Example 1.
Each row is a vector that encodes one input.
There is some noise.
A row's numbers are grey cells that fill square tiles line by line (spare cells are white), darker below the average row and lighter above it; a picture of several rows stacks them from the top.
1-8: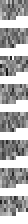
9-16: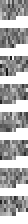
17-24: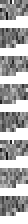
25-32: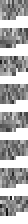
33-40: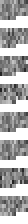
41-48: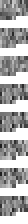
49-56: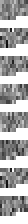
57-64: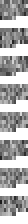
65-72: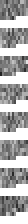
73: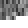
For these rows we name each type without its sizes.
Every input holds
a node of a tree.
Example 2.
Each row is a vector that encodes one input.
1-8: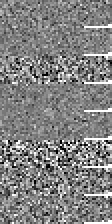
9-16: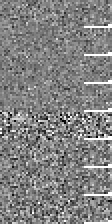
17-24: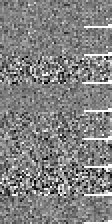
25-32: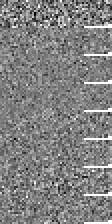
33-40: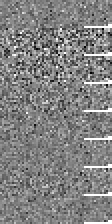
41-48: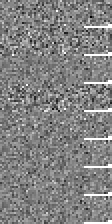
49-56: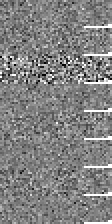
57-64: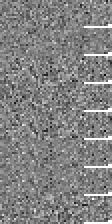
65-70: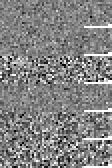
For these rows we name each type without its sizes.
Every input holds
either a point on a circle, or a fixed value.
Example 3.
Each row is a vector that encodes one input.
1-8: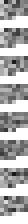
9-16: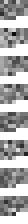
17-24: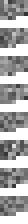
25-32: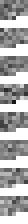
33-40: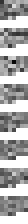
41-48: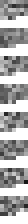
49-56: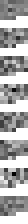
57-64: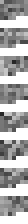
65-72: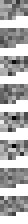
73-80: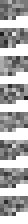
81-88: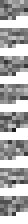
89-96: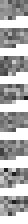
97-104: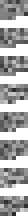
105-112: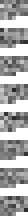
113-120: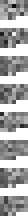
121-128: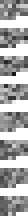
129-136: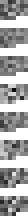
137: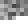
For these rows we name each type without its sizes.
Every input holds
a point on a line.
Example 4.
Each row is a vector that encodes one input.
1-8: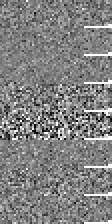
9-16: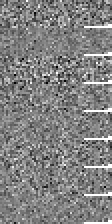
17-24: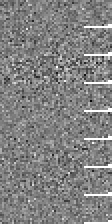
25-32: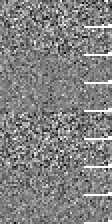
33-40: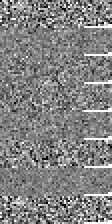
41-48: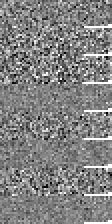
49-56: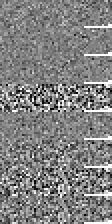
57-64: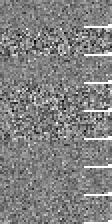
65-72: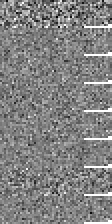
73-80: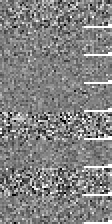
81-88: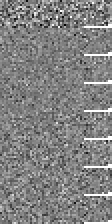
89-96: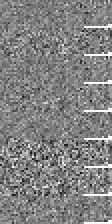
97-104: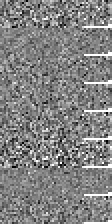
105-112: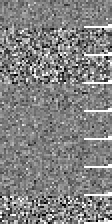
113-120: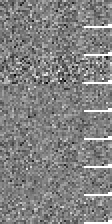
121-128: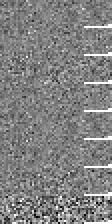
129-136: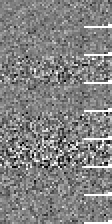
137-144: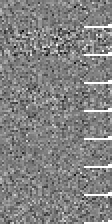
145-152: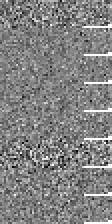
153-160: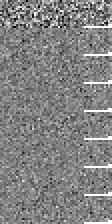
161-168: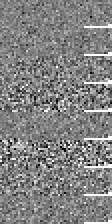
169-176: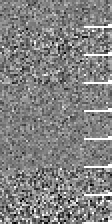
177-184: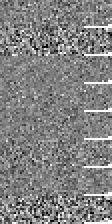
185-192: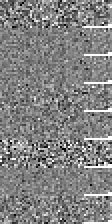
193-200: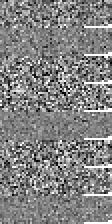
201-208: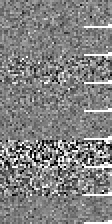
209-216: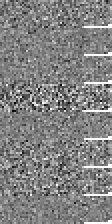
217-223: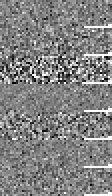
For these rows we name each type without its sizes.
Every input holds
either a point on a circle, or a fixed value.
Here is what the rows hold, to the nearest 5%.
About 95% of them hold a point on a circle. The rest hold a fixed value.
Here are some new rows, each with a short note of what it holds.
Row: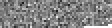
a point on a circle
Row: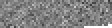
a point on a circle
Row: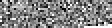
a fixed value
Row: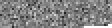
a point on a circle
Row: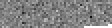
a point on a circle
